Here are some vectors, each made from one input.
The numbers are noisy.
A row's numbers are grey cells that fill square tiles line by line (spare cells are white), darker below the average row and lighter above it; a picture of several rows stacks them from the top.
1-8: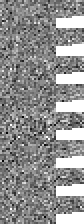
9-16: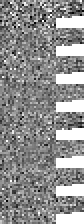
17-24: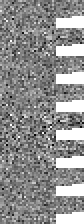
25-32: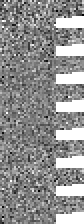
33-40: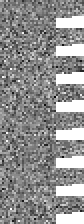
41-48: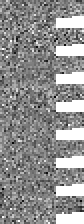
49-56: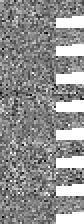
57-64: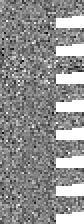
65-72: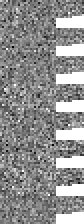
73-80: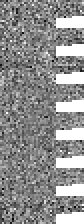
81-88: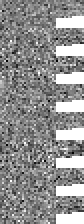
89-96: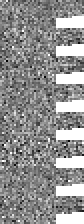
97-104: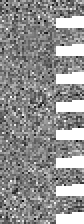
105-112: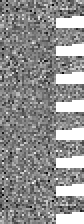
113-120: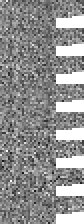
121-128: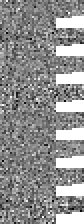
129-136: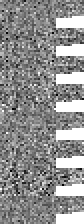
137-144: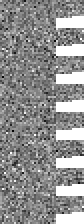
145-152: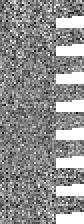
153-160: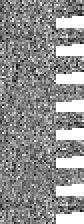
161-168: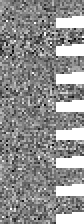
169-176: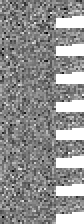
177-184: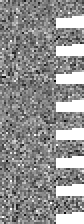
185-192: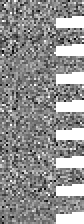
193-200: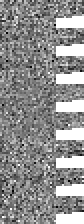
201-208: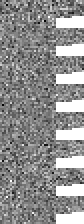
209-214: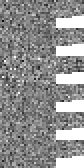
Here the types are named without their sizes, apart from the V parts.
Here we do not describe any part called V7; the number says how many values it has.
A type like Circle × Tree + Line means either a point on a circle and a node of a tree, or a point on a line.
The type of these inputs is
List(Line) + List(V7) × Tree.
